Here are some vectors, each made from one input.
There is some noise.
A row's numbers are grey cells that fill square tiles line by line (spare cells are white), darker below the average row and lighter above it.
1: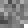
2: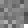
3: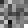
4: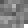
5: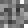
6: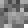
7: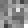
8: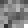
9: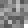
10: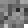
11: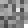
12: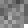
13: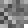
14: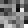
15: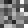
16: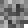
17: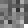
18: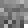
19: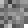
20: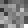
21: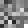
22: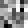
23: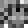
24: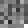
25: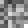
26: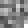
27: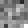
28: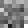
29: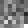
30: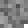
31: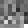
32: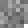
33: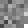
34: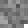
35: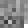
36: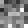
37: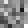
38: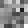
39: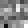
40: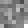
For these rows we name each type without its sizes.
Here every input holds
a label and a true/false value.
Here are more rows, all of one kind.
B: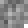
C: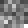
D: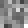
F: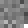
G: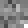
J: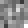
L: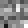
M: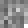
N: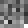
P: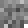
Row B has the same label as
D, J and M.
